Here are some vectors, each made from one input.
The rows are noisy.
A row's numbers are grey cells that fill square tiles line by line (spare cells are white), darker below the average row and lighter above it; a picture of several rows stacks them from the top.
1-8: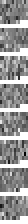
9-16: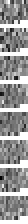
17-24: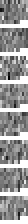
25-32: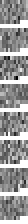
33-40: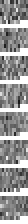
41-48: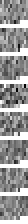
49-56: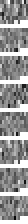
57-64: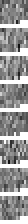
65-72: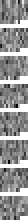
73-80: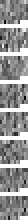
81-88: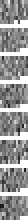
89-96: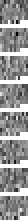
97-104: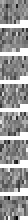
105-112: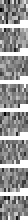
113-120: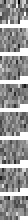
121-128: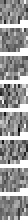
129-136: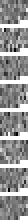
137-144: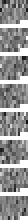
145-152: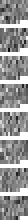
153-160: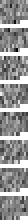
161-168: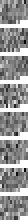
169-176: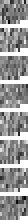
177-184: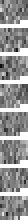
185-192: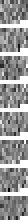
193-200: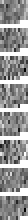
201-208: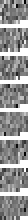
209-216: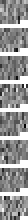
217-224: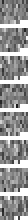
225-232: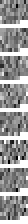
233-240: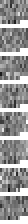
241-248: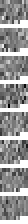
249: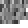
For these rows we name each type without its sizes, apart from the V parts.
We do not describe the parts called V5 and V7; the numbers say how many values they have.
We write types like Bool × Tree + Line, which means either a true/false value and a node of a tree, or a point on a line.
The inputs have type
(Circle + V7) × (Line + V5).
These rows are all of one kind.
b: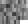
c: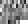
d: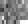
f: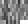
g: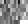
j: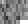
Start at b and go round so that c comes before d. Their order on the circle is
b, g, j, f, c, d.
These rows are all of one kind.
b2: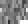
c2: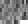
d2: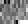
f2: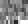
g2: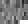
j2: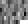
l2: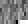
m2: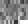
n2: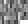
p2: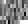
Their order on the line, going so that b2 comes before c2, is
b2, f2, n2, m2, c2, d2, g2, l2, j2, p2.
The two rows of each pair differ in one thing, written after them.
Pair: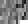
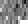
the place on the line
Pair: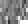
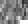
the place on the circle
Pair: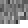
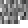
the place on the line
